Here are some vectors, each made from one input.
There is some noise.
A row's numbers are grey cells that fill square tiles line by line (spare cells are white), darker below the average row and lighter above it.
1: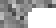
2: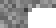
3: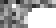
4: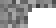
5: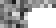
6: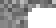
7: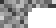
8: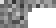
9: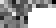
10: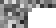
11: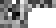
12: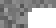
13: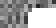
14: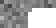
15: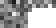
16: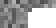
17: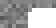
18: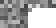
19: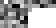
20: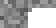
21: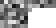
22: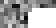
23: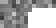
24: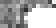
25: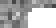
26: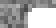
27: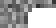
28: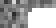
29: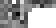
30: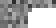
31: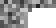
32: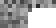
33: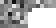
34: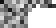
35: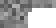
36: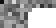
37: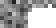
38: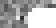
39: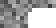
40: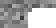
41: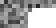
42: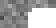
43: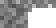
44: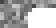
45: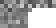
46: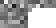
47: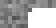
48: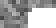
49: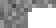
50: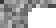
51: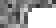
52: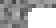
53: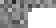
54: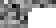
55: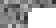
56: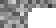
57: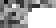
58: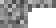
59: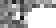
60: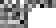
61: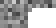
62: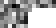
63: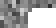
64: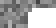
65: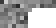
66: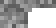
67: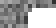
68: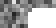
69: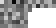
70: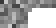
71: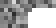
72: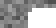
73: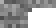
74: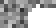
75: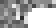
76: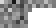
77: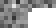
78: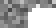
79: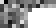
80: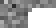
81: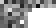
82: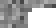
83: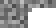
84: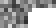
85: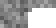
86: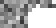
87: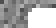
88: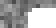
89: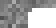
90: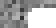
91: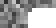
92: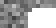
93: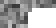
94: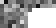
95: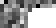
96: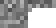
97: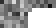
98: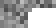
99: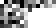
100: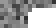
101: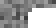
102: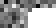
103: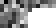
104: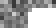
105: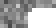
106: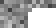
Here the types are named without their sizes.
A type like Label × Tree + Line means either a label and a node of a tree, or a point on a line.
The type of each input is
Bool × Label + Line.
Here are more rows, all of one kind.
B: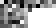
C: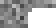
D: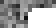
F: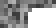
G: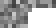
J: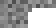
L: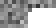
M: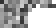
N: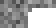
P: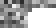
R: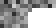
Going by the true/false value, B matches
C, M and R.
